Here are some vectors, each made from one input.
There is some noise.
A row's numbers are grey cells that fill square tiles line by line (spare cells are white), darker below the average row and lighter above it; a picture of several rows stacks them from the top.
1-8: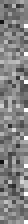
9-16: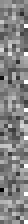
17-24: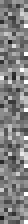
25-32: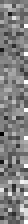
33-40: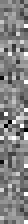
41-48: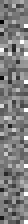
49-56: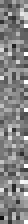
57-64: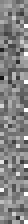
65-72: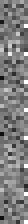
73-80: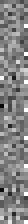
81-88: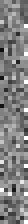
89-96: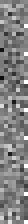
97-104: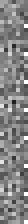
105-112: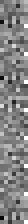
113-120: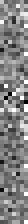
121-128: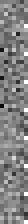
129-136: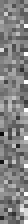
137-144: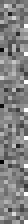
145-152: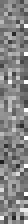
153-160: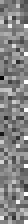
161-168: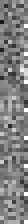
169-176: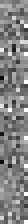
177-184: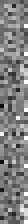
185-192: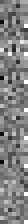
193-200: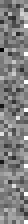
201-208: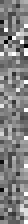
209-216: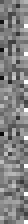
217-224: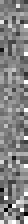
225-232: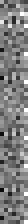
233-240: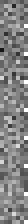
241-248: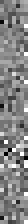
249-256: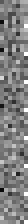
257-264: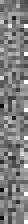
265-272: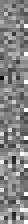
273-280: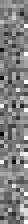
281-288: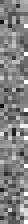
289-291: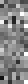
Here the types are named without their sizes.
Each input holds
a list of points on a line.
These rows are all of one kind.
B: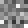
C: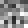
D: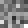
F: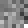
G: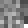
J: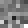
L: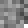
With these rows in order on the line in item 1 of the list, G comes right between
F and J.
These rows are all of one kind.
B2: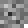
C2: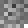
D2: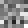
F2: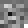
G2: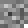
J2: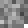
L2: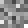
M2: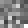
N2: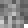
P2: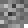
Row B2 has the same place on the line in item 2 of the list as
D2 and G2.
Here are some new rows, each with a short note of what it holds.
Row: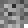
a list of two items
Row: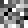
the empty list
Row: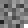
a list of one item
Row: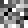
the empty list
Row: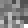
a list of two items
